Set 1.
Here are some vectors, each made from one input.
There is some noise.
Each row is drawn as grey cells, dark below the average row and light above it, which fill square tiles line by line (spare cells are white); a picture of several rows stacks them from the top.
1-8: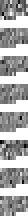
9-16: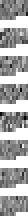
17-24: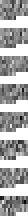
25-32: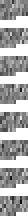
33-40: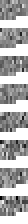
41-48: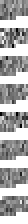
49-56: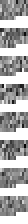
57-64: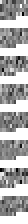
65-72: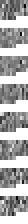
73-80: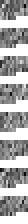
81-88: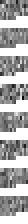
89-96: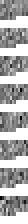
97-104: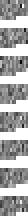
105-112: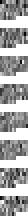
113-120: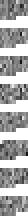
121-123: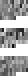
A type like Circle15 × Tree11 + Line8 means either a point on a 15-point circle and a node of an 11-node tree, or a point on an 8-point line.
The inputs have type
Line7 + List2(Line9).
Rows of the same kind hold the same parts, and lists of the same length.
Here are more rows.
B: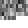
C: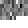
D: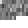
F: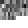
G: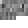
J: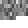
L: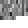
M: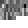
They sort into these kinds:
B
C, J
D, G, L
F, M

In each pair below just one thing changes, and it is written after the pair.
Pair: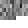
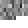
the place on the 9-point line in item 2 of the list
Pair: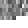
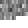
the place on the 9-point line in item 2 of the list
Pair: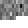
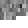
the place on the 9-point line in item 1 of the list
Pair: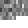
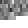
the place on the 9-point line in item 2 of the list
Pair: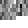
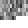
the place on the 9-point line in item 1 of the list
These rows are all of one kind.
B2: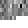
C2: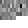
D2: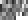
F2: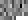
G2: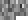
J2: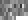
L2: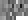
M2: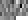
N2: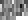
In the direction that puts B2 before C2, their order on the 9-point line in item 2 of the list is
B2, C2, F2, M2, D2, J2, N2, L2, G2.
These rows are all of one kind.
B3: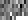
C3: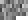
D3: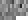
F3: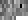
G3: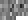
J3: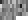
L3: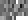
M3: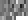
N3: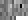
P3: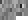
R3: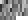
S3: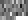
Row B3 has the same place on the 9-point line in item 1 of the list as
G3, L3 and M3.
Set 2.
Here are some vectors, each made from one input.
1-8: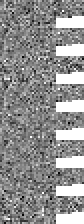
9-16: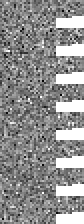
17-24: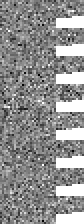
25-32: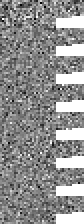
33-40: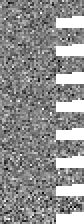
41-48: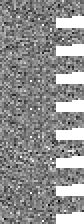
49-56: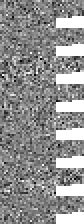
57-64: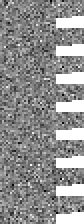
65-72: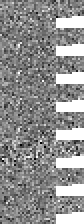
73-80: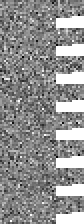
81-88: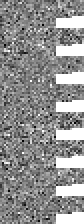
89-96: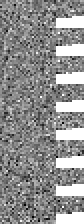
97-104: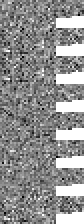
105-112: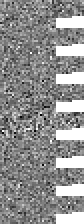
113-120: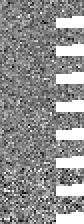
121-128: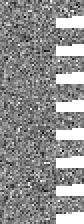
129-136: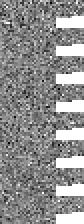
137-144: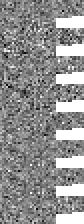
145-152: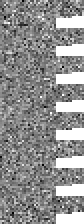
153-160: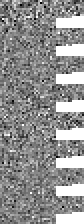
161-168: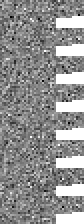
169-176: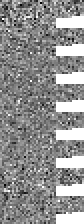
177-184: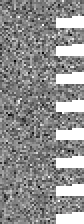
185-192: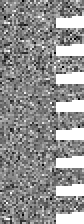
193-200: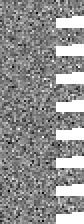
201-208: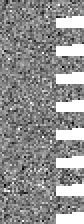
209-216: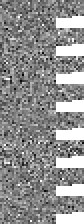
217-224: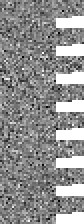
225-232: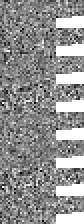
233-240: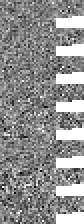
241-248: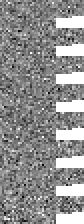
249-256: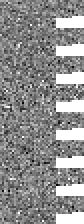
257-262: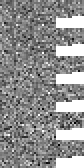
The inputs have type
Circle6 + List2(Line19).
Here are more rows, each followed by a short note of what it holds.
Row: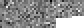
a list of one item
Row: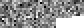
the empty list
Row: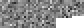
a list of two items
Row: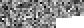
the empty list
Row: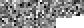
the empty list
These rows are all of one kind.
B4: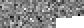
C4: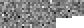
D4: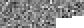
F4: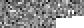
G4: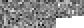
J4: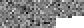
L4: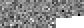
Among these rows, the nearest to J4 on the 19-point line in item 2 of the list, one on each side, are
C4 and D4.
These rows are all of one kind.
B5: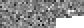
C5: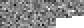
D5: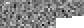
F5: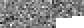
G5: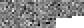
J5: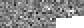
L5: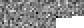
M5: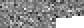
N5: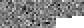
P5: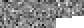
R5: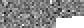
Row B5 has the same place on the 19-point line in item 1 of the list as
C5, J5 and M5.
